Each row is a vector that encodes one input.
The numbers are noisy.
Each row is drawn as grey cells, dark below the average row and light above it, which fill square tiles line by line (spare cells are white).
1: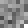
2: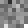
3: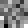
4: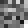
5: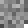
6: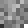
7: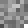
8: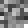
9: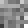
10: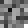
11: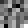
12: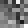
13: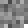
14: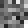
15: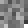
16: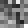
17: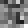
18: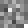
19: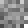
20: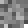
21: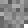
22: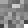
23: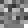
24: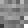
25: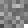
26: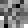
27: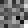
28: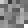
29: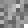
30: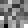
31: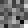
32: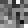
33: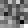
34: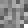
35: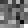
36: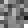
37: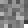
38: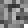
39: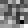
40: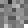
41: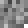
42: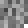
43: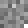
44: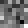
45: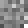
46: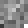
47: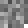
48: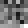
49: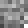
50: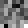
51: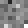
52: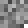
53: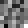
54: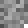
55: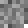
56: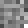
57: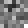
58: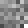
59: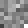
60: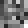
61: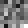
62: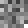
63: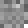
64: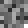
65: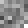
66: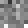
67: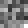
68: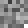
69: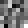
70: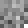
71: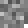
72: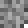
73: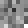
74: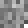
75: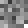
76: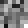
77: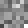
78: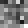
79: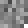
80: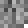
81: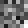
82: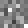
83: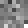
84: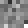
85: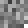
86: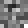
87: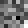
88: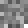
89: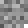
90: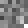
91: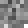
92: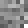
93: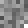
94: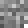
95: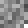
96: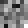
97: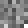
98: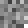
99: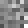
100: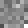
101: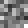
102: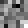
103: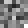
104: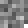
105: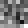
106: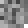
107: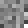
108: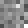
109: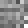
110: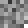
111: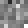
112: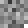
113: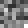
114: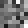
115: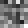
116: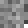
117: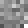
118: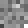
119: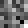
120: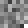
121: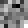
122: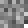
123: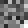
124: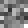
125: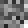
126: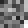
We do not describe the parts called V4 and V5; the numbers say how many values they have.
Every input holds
either one of 6 labels and a true/false value, or a value of V4 and a value of V5.
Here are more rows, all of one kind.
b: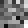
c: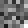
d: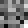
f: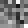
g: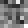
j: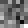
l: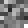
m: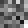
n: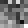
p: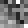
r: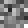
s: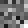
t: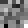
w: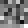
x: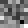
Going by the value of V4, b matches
c, d, m and s.
